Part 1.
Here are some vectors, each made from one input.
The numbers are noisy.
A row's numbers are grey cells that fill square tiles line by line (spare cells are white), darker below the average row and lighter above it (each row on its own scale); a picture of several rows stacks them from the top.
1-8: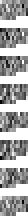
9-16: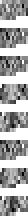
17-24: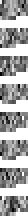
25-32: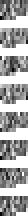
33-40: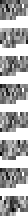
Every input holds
three true/false values.
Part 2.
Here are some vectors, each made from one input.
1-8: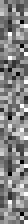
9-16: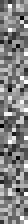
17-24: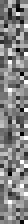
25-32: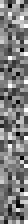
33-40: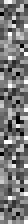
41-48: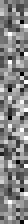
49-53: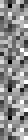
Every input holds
a point on a 9-point circle.
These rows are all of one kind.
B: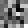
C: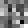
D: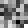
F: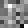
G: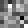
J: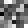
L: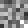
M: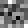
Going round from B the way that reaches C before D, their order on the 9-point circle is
B, C, L, G, F, D, J, M.
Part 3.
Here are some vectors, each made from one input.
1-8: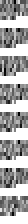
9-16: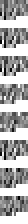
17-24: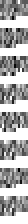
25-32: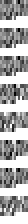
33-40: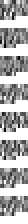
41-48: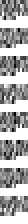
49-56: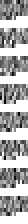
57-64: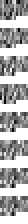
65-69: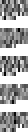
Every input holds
a point on a 9-point line.
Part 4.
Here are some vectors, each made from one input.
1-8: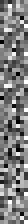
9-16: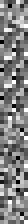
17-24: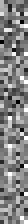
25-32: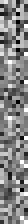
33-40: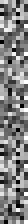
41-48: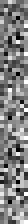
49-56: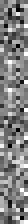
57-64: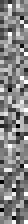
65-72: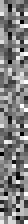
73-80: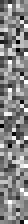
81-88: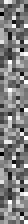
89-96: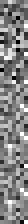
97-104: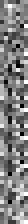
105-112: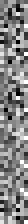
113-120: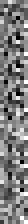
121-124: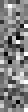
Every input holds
a point on a 9-point circle.
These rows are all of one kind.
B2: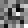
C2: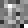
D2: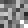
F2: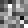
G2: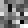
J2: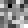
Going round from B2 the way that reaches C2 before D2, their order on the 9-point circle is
B2, C2, F2, D2, J2, G2.
